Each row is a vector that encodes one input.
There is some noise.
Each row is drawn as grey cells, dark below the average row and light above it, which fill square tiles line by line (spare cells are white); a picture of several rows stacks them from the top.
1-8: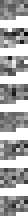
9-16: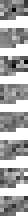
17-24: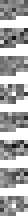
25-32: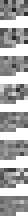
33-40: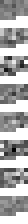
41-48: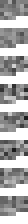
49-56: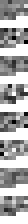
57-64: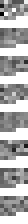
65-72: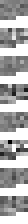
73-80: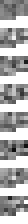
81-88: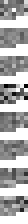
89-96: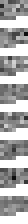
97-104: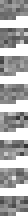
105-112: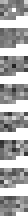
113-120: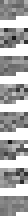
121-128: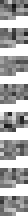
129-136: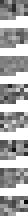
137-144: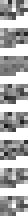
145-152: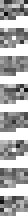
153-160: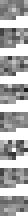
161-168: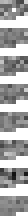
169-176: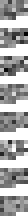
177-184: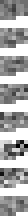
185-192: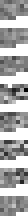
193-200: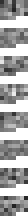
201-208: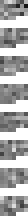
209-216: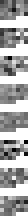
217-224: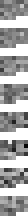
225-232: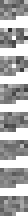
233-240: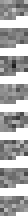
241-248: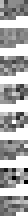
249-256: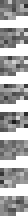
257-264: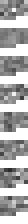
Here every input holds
a list of up to three points on a 6-point line.
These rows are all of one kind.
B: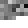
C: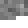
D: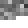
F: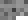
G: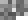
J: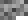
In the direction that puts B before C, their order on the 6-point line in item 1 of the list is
B, J, F, D, C, G.
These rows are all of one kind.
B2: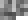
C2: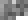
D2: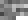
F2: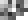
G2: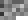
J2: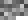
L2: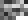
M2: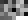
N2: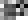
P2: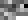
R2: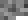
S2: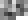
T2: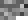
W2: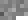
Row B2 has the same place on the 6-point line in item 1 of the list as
D2, G2, J2 and N2.
